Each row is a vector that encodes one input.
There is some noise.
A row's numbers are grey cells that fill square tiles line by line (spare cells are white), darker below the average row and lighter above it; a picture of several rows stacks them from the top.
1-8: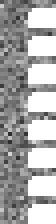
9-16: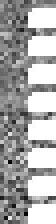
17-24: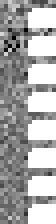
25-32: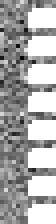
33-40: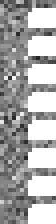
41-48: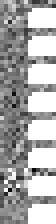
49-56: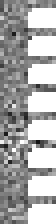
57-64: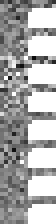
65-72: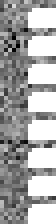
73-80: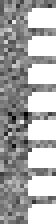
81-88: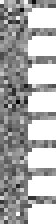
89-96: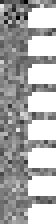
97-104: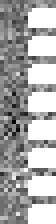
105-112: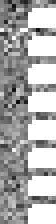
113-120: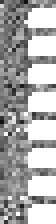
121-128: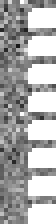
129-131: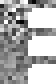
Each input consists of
one of 10 labels, together with either a point on an 11-point circle, or one of 10 labels.
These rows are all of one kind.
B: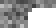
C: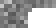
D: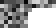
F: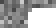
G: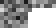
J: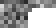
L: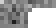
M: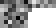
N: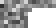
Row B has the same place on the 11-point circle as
F and N.
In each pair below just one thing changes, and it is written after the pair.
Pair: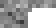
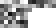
the place on the 11-point circle
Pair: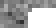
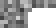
the label
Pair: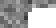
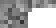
the label
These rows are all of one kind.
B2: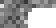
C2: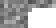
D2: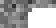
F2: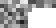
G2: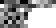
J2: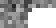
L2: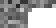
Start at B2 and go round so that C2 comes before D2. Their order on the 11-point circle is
B2, C2, J2, F2, D2, G2, L2.
